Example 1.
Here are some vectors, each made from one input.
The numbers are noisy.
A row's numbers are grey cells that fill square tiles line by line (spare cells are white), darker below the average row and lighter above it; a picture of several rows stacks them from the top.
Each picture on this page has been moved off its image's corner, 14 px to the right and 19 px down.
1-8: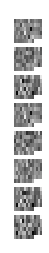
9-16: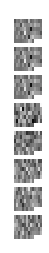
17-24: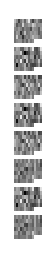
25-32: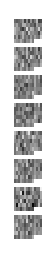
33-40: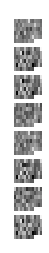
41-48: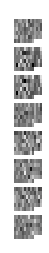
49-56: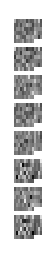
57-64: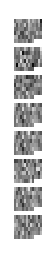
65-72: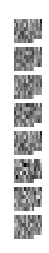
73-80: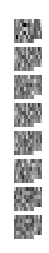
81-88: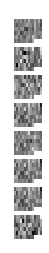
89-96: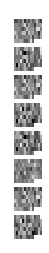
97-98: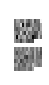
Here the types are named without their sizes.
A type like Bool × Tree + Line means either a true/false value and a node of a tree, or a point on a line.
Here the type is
Line + Tree.
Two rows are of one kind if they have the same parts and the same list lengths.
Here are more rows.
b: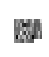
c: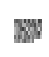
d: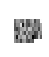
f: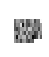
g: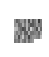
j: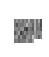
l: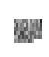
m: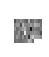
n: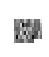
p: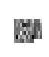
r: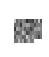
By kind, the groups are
b, d, f, n, p
c, g, j, l, m, r

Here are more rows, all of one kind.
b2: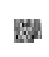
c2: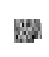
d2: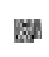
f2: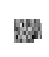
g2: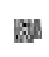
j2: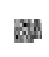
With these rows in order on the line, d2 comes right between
b2 and g2.
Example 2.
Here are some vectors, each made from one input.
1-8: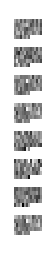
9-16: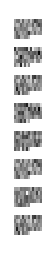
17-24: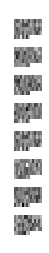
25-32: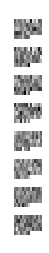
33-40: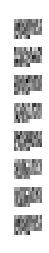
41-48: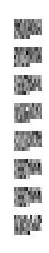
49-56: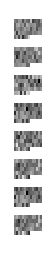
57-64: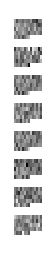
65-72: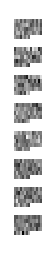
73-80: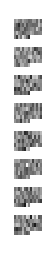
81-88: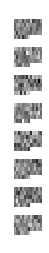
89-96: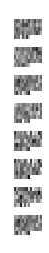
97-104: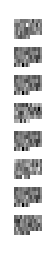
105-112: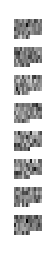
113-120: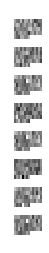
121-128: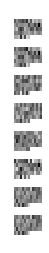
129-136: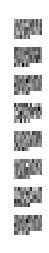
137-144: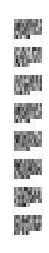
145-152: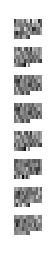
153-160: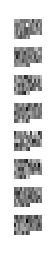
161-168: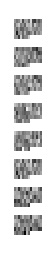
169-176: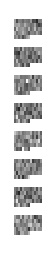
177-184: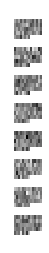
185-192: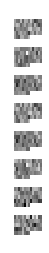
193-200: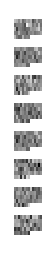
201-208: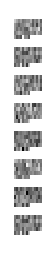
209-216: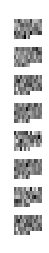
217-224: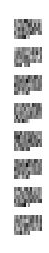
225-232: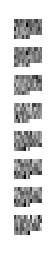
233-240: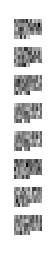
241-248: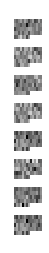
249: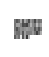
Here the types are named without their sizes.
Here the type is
Bool × Bool × Bool × Bool + Line.
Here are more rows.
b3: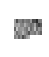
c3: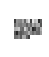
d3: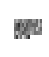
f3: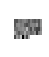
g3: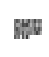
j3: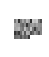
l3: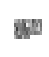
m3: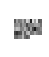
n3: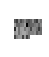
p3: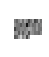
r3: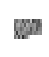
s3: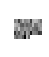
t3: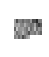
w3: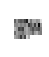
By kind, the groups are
b3, d3, f3, g3, l3, n3, p3, r3, t3
c3, j3, m3, s3, w3

